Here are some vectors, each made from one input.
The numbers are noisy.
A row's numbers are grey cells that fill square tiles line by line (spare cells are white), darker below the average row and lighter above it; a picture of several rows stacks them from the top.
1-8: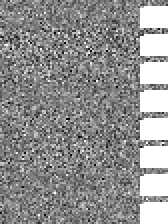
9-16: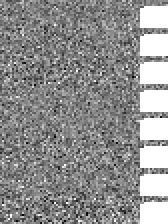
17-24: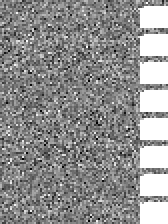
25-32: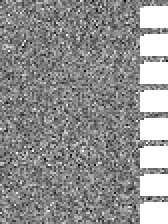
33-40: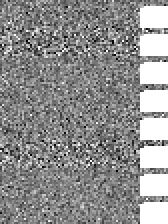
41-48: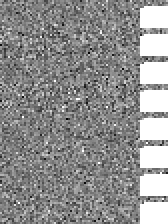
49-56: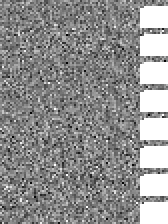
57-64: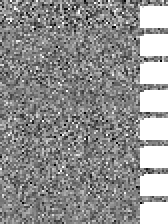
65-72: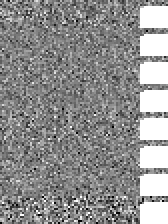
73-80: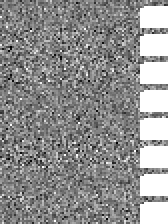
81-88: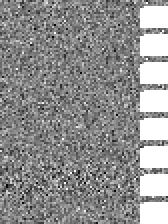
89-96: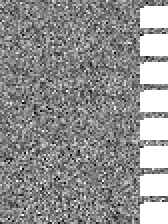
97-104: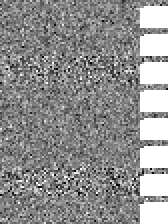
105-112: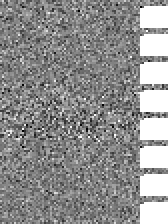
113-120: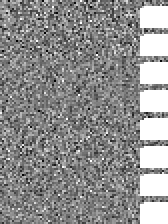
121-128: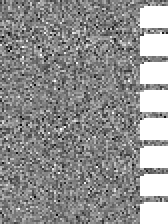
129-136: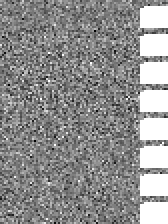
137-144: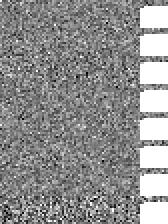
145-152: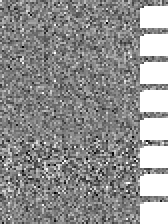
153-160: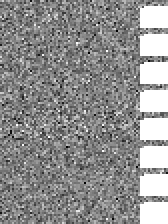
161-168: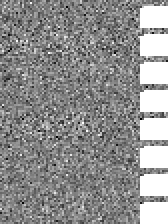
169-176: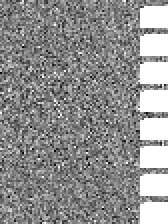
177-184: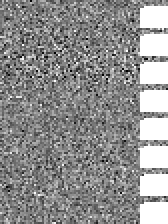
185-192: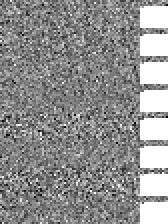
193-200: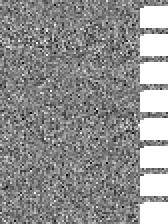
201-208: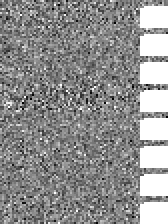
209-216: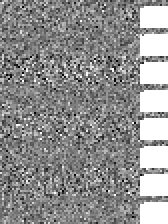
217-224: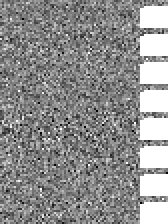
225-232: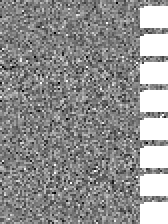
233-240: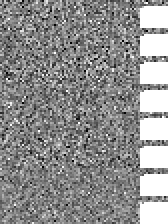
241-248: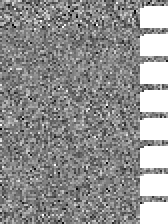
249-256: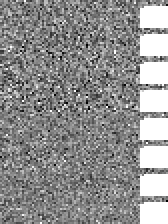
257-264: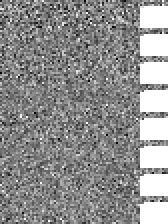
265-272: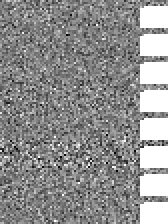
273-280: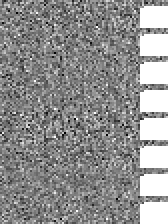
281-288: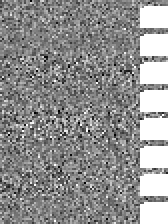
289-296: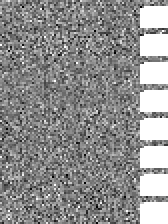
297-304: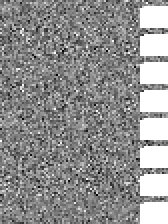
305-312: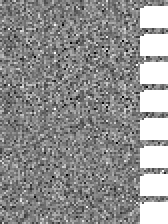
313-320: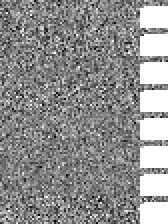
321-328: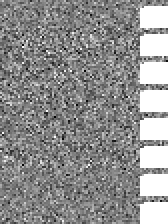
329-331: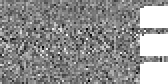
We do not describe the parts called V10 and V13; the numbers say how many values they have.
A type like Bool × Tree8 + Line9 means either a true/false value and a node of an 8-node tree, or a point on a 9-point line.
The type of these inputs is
(Circle8 + V10) × V13 + List2(Circle9).
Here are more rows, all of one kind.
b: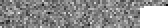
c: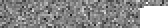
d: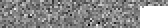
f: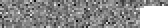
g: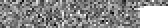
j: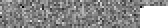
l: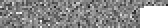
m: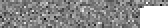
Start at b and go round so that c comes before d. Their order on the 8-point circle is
b, f, c, g, d, l, j, m.
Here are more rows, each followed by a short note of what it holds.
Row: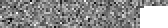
a value of V10 and a value of V13
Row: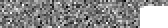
a point on an 8-point circle and a value of V13
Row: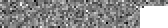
the empty list
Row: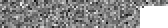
the empty list
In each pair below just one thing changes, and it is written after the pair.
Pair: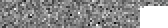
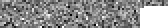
the place on the 8-point circle
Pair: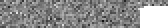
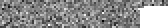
the place on the 8-point circle
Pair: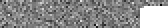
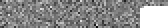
the place on the 8-point circle
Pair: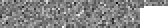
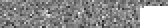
the value of V13
